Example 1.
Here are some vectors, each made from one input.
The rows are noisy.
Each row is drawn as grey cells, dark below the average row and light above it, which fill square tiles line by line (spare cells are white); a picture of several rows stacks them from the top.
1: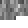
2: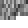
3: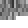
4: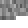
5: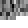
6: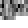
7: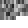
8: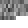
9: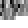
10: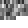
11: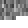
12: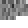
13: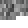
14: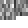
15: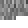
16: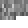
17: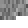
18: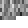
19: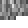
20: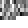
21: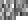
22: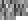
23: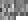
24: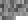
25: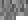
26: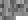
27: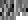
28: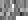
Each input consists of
three true/false values.
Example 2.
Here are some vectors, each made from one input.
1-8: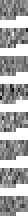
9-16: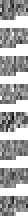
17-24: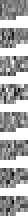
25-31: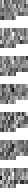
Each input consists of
three true/false values.
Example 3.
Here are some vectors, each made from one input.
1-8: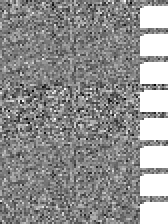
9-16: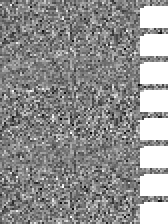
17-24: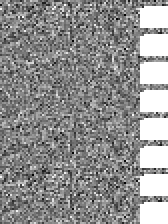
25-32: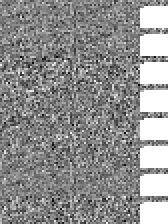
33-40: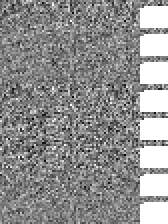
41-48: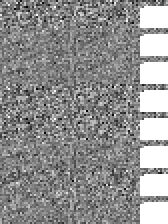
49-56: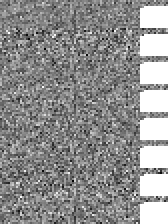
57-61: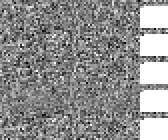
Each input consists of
a point on a 6-point line.
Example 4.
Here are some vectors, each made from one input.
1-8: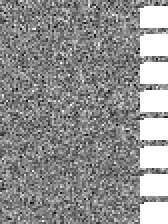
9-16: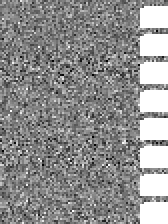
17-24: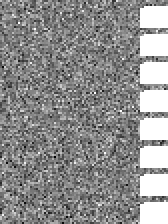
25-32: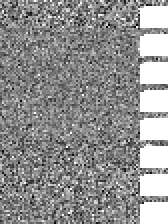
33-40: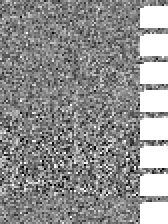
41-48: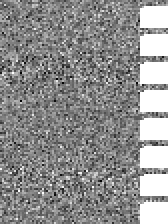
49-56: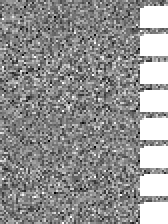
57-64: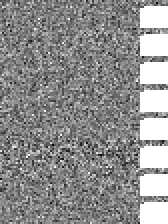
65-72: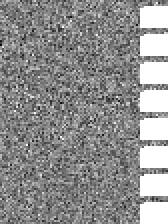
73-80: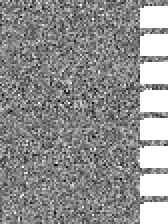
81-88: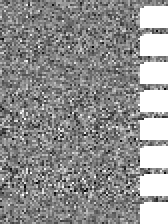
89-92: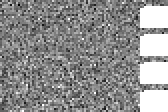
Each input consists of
one of 4 labels.
